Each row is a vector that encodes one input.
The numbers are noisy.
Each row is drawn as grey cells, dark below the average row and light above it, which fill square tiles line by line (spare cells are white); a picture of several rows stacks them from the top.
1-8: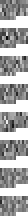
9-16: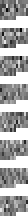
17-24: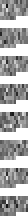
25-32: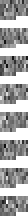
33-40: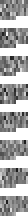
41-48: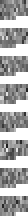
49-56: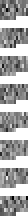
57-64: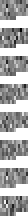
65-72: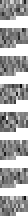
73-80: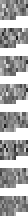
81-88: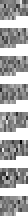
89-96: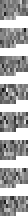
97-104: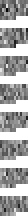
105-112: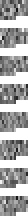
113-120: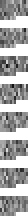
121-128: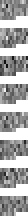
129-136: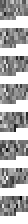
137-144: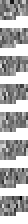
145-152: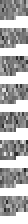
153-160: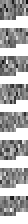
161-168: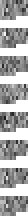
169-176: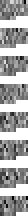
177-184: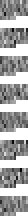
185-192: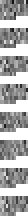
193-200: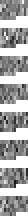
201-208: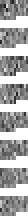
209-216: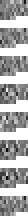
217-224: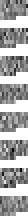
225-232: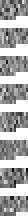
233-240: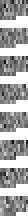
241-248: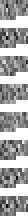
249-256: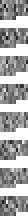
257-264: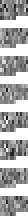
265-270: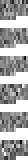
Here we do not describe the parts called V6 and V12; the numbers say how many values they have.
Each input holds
a point on a 4-point line, together with either a point on a 7-point line, or a value of V6 and a value of V12.
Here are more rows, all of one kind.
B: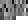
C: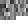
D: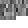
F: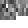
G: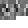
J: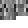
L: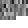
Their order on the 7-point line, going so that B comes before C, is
J, B, L, D, C, G, F.
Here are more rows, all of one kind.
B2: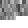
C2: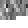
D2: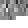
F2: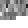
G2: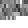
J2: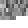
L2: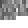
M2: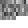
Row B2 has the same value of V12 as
D2 and F2.
